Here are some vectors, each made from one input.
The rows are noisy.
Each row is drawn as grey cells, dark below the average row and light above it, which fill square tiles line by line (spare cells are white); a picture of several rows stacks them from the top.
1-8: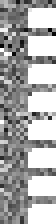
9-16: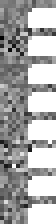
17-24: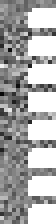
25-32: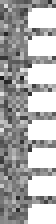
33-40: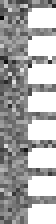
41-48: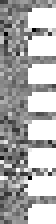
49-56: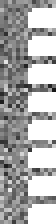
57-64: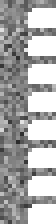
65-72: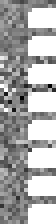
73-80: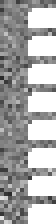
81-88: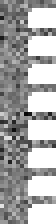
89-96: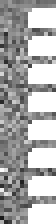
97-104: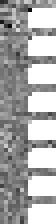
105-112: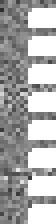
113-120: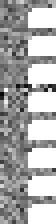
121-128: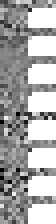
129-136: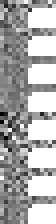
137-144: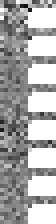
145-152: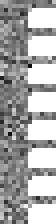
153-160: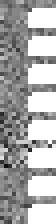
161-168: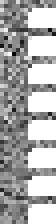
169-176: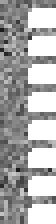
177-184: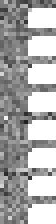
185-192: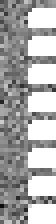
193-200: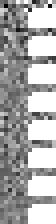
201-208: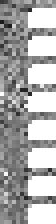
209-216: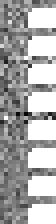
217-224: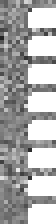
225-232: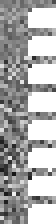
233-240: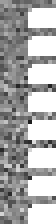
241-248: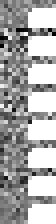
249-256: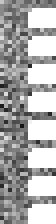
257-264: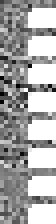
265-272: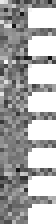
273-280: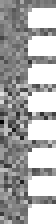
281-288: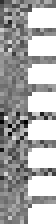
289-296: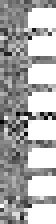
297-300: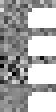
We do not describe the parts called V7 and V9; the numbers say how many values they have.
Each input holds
either a value of V7 and a value of V9, or a list of up to two points on a 13-point line.
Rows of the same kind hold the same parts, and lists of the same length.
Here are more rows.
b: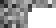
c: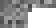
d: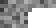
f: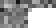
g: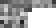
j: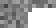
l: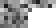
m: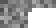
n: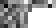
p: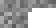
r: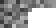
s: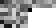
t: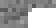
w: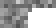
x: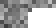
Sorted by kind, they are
b, c, j, n, w
d, m, p, t
f, g, r, x
l, s

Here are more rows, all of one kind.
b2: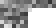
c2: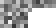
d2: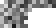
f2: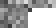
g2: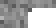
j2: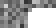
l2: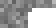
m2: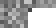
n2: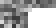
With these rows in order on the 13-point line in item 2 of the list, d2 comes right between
b2 and c2.
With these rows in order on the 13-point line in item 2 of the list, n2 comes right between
j2 and l2.
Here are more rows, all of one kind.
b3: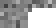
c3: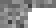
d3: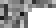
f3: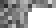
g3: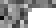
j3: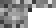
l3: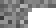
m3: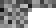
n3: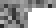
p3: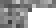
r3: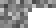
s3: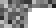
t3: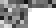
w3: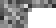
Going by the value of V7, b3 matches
c3, m3 and t3.
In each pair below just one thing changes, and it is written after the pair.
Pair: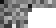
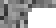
the value of V9
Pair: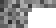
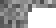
the value of V7
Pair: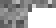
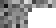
the value of V7
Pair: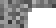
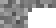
the value of V9
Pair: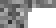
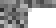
the value of V9
